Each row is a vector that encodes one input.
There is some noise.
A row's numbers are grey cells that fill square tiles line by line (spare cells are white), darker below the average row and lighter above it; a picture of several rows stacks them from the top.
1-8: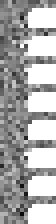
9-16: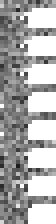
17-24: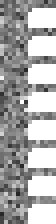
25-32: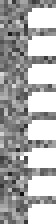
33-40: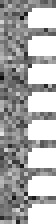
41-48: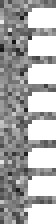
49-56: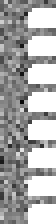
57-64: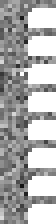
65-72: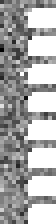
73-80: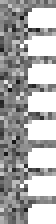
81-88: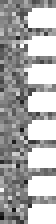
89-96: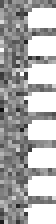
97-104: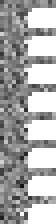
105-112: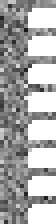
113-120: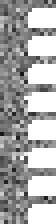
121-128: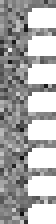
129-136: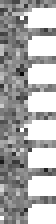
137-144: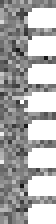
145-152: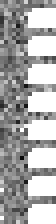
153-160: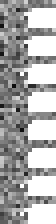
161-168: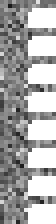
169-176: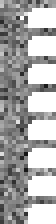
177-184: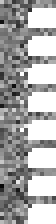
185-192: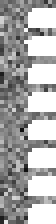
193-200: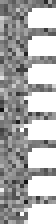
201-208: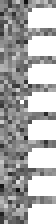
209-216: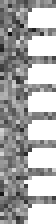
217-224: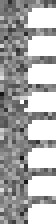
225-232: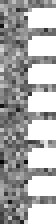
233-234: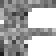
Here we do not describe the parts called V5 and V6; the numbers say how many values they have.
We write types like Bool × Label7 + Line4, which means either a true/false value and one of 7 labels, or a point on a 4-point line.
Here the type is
(Bool × Line4 + V6) × (Tree9 + V5).
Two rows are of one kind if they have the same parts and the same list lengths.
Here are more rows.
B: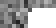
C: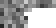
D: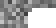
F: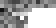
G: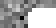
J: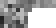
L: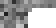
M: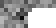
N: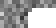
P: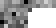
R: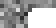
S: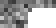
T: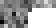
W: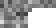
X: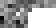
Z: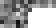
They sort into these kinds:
B, C, F, S
D, M, W
G, L, N, R
J, P, T, X, Z

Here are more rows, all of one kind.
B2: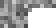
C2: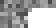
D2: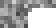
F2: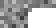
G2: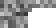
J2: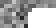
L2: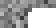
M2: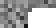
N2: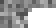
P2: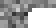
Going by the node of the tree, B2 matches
C2, D2, G2 and N2.
